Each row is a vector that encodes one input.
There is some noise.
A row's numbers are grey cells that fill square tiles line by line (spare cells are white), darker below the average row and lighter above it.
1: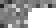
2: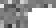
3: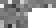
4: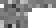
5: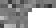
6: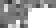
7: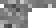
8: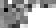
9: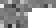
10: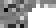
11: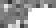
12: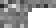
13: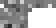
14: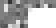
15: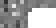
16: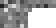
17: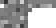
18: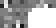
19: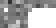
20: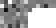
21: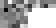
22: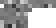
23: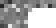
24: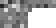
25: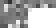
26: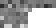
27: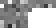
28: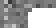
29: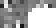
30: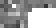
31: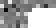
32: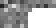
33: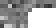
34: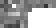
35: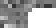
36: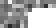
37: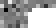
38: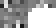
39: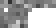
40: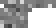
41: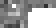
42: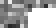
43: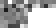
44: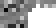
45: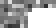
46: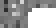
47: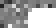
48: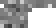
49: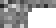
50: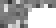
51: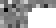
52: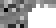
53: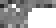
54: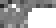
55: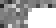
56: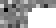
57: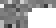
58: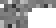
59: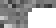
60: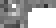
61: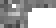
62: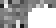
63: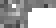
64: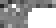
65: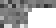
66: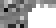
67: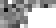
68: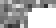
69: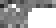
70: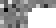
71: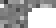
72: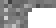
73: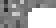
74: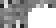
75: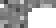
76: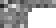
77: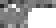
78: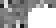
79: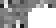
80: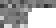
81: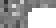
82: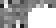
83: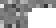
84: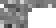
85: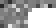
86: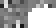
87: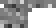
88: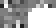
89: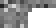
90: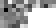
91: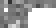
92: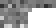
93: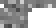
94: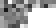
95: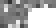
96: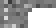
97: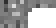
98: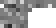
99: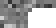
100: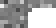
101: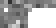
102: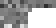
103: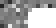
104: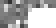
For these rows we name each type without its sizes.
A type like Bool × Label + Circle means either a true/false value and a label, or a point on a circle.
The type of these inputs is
Bool × (Circle + Unit).
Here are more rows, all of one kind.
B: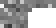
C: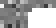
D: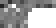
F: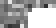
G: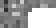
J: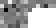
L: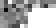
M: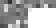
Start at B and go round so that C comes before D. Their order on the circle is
B, C, J, L, F, D, G, M.
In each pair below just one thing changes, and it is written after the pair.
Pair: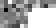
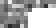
the place on the circle
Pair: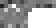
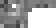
the true/false value
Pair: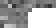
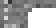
the place on the circle
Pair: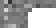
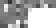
the place on the circle
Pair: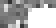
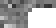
the place on the circle
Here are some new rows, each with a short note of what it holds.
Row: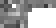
a point on a circle and a true/false value
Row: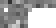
a point on a circle and a true/false value
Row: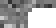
a point on a circle and a true/false value
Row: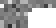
a point on a circle and a true/false value
